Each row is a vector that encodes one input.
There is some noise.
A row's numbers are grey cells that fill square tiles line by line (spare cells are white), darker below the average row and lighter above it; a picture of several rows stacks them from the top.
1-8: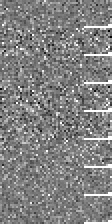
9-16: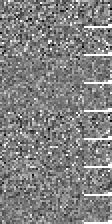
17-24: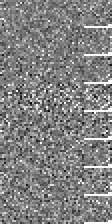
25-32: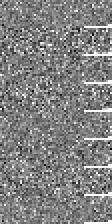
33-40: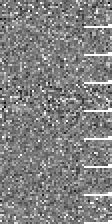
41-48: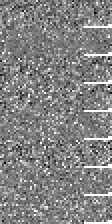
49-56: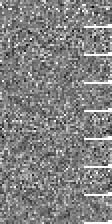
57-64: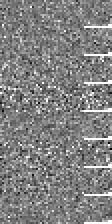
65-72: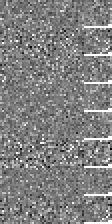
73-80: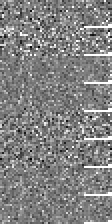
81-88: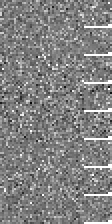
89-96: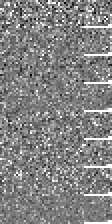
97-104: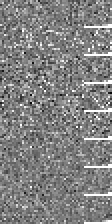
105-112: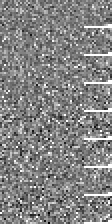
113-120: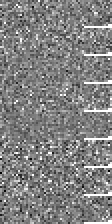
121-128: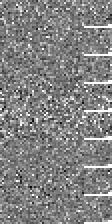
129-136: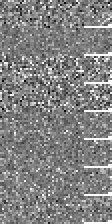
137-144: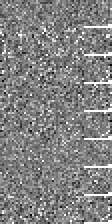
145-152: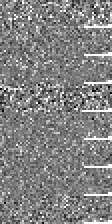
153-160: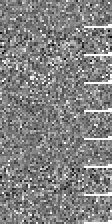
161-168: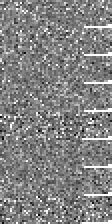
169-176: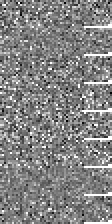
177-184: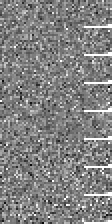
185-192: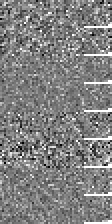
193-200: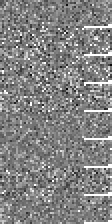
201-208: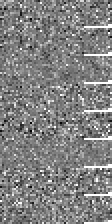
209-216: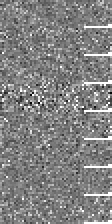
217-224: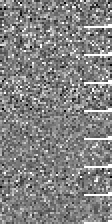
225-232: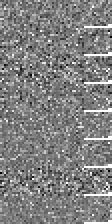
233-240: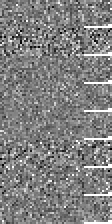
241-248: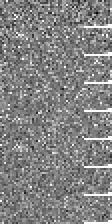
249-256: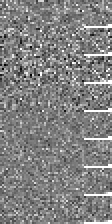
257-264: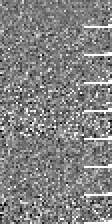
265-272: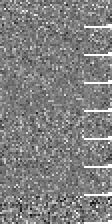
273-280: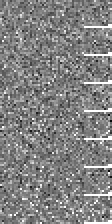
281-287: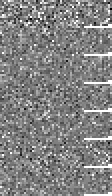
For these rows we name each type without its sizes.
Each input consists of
either a fixed value, or a label and a true/false value, or a node of a tree.
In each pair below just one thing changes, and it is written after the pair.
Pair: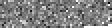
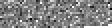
the label
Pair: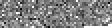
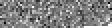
the label
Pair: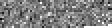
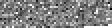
the label
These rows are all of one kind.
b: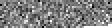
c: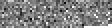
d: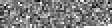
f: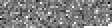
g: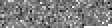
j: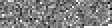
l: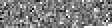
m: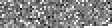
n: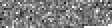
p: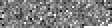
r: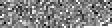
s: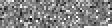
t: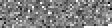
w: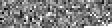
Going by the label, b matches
n, r and s.
